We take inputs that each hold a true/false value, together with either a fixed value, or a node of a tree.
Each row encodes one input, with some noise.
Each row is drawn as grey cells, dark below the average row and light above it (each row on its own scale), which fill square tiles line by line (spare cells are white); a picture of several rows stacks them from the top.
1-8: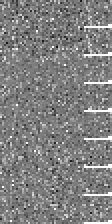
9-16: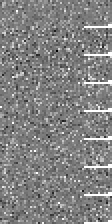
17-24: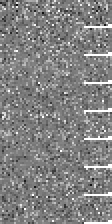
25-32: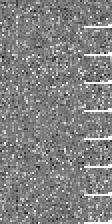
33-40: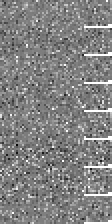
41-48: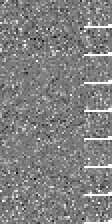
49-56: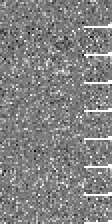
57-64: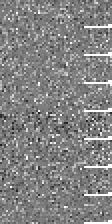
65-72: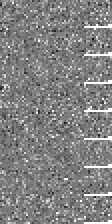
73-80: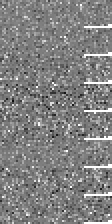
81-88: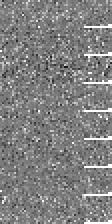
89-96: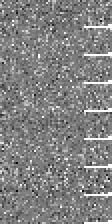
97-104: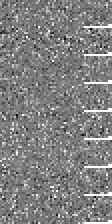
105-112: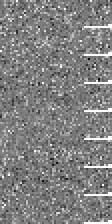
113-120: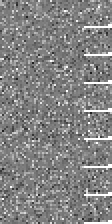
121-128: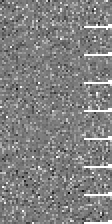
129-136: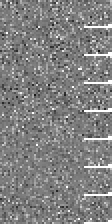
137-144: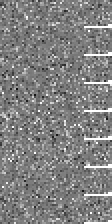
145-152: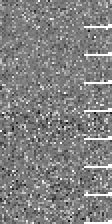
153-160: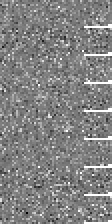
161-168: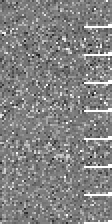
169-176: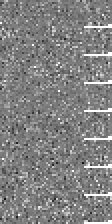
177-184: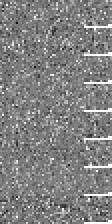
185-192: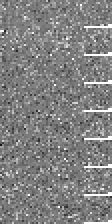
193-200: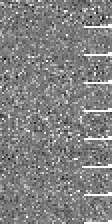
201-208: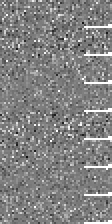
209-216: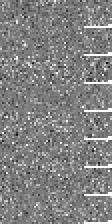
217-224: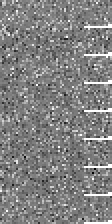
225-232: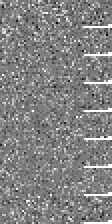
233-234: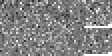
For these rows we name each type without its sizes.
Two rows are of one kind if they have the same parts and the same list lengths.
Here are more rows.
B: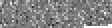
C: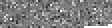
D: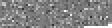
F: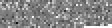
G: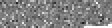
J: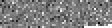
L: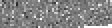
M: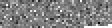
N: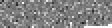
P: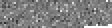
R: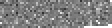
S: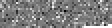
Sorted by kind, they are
B, D, F, G, L, N, R, S
C, J, M, P

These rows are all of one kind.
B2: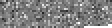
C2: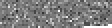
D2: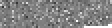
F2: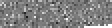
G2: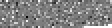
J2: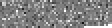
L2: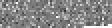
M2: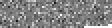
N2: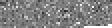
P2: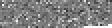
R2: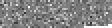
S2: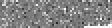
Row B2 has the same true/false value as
C2, L2, N2 and P2.
